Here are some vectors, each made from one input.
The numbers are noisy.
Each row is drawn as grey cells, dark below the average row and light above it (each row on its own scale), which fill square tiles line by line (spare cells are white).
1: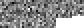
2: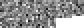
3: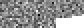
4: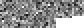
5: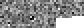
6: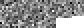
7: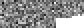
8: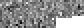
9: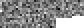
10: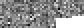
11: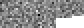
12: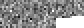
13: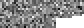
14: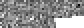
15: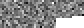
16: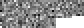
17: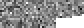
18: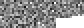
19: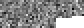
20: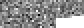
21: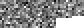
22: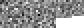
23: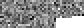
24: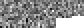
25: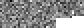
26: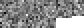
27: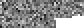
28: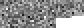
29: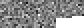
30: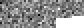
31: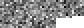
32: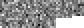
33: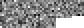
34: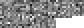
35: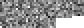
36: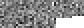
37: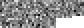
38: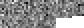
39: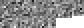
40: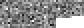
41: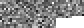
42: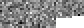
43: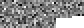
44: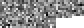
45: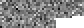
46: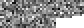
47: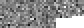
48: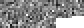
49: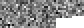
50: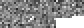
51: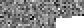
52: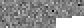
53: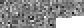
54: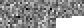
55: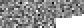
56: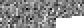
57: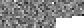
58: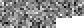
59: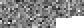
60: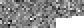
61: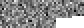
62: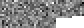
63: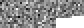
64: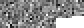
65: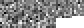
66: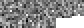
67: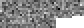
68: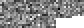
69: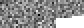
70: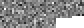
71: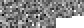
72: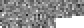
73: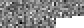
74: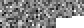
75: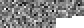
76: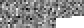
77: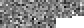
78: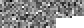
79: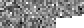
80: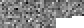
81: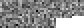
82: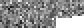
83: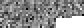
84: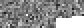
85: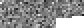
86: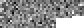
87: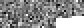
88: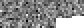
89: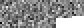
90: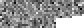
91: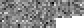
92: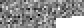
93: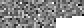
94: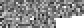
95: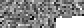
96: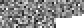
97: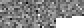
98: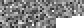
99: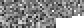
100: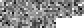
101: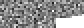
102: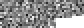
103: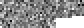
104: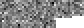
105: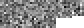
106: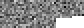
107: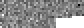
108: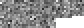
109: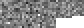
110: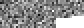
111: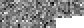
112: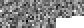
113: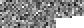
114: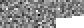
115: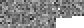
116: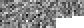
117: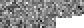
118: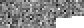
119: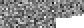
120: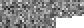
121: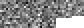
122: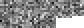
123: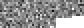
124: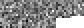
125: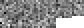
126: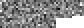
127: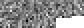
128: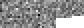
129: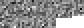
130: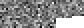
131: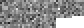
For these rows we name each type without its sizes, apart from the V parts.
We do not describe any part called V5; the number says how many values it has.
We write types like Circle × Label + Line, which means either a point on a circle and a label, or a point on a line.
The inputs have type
Label × V5 + Line × Line + Tree + Unit.
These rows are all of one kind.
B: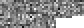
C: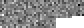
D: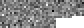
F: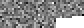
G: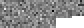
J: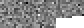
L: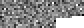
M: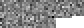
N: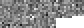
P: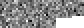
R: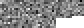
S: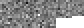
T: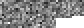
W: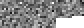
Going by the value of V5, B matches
F, J, N and S.
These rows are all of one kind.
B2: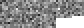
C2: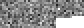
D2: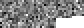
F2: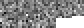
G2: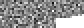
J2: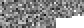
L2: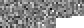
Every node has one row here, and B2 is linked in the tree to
F2 and J2.
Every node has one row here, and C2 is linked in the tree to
D2.
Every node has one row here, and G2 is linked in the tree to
F2 and L2.
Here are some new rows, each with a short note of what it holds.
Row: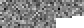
a point on each of two lines
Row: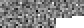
a point on each of two lines
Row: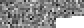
a node of a tree
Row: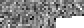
a node of a tree
